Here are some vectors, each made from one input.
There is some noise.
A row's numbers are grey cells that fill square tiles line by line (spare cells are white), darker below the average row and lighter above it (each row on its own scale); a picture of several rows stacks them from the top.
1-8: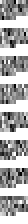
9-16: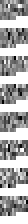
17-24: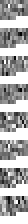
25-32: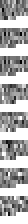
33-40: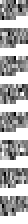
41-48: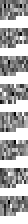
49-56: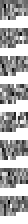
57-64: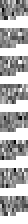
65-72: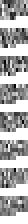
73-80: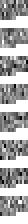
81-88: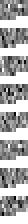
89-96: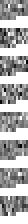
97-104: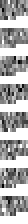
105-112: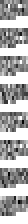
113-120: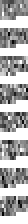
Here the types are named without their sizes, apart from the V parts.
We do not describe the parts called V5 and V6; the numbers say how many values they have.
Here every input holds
a value of V5, together with either a label, or a true/false value and a value of V6.
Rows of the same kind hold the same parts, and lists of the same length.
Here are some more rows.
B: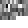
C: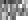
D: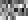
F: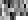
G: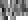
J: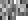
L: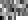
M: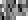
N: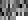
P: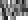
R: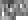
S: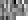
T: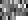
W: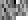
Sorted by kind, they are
B, C, D, G, P, S
F, J, L, M, N, R, T, W

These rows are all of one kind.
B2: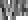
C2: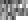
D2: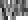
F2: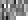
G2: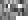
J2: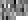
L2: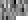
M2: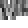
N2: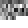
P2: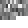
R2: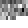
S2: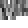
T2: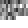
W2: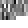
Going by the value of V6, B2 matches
D2, G2, M2 and S2.
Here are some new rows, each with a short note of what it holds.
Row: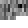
a label and a value of V5
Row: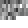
a true/false value, a value of V5 and a value of V6
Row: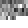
a true/false value, a value of V5 and a value of V6
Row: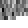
a true/false value, a value of V5 and a value of V6
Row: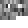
a true/false value, a value of V5 and a value of V6
